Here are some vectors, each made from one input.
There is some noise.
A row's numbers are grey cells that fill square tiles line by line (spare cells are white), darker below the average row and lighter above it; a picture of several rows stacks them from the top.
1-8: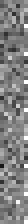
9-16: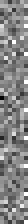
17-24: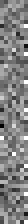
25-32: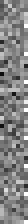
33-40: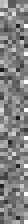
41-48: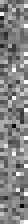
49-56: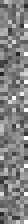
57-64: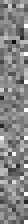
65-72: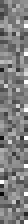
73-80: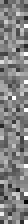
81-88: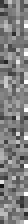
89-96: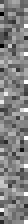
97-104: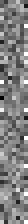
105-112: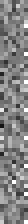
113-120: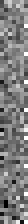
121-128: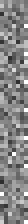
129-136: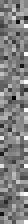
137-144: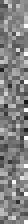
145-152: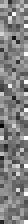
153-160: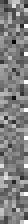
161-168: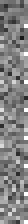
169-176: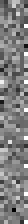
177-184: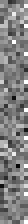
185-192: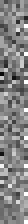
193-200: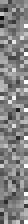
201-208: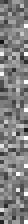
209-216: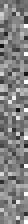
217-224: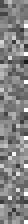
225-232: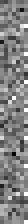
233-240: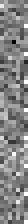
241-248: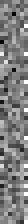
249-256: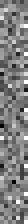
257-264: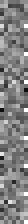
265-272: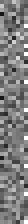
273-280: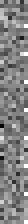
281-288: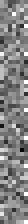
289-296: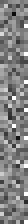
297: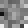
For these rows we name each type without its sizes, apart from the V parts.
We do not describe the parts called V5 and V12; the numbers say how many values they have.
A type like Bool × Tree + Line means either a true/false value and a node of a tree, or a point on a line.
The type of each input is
Bool × Label + (Line + V12) × V5.
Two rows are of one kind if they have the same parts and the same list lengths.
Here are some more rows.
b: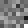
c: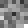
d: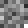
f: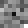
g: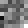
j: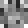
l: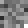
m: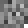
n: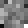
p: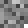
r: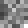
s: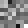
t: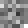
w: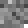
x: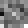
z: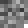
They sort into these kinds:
b, c, d, f, m, n, p, w, z
g, r, s, t, x
j, l

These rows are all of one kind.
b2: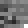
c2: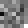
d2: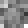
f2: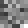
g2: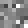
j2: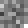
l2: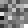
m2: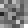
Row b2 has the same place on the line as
c2 and f2.
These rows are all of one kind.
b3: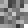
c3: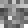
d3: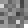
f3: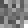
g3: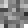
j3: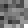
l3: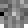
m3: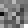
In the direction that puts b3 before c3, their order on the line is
l3, j3, m3, f3, b3, d3, g3, c3.
